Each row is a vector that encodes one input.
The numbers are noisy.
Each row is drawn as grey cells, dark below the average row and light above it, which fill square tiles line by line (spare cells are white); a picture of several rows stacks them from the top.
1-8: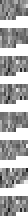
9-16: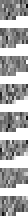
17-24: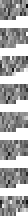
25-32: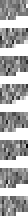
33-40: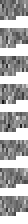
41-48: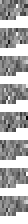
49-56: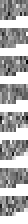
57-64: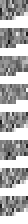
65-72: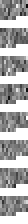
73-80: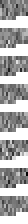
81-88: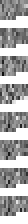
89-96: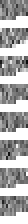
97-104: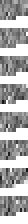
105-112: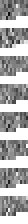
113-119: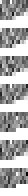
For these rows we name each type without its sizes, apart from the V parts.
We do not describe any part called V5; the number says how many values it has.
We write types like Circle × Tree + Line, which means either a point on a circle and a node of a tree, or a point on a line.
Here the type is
Bool × (Line × Line + Unit) × V5 + Circle + Unit.
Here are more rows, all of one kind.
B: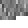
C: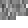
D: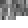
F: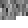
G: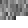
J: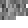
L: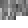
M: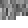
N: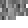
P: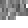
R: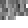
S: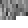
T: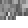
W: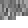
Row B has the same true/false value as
G, S and T.
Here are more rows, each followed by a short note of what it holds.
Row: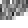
a point on a circle
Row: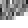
a point on a circle
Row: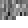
a true/false value and a value of V5
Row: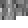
a point on each of two lines, a true/false value and a value of V5
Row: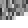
a point on a circle
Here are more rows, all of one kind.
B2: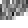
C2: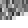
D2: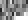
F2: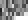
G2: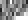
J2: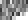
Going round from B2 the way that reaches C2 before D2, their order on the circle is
B2, J2, C2, F2, D2, G2.
